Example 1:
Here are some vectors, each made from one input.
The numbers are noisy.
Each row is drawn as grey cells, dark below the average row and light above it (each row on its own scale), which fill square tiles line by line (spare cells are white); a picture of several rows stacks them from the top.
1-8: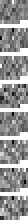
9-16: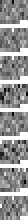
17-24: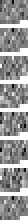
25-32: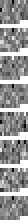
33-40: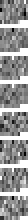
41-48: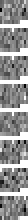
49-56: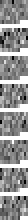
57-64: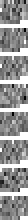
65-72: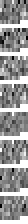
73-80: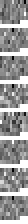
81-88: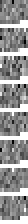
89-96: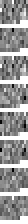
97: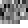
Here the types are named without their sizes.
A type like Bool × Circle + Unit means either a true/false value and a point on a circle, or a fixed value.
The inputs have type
Bool × Circle.
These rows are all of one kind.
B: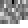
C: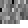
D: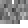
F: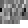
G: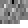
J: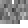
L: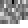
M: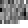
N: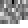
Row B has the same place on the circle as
L and N.
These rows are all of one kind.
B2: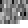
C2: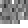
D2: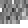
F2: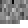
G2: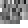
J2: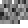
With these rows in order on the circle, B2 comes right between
C2 and J2.
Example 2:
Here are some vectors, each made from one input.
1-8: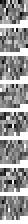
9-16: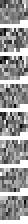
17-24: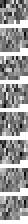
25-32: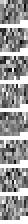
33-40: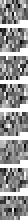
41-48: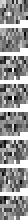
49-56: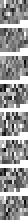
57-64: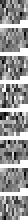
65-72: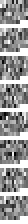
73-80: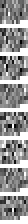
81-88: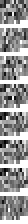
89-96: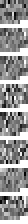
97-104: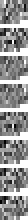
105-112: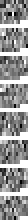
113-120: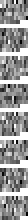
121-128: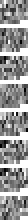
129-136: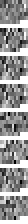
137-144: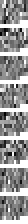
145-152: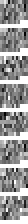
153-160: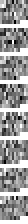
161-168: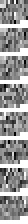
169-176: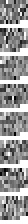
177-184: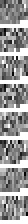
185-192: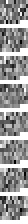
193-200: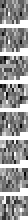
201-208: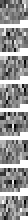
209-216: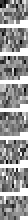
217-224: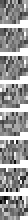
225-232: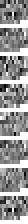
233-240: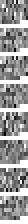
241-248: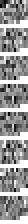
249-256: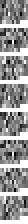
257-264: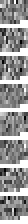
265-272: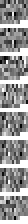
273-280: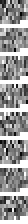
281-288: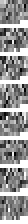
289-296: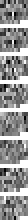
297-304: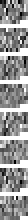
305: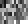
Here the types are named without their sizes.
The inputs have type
List(Line).
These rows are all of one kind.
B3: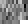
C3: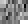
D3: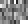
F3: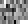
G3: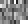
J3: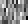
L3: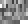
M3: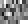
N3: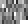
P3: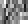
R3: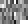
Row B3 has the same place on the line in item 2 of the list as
D3, G3 and R3.
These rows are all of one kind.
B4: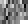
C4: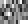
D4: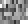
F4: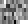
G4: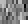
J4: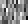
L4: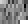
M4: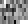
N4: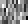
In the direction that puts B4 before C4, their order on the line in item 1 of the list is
L4, B4, G4, N4, J4, F4, M4, D4, C4.
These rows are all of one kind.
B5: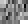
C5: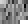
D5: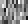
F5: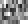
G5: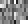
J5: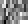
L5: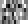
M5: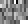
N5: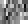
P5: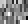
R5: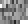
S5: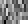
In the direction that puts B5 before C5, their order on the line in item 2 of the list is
S5, J5, N5, L5, F5, B5, R5, C5, D5, P5, G5, M5.
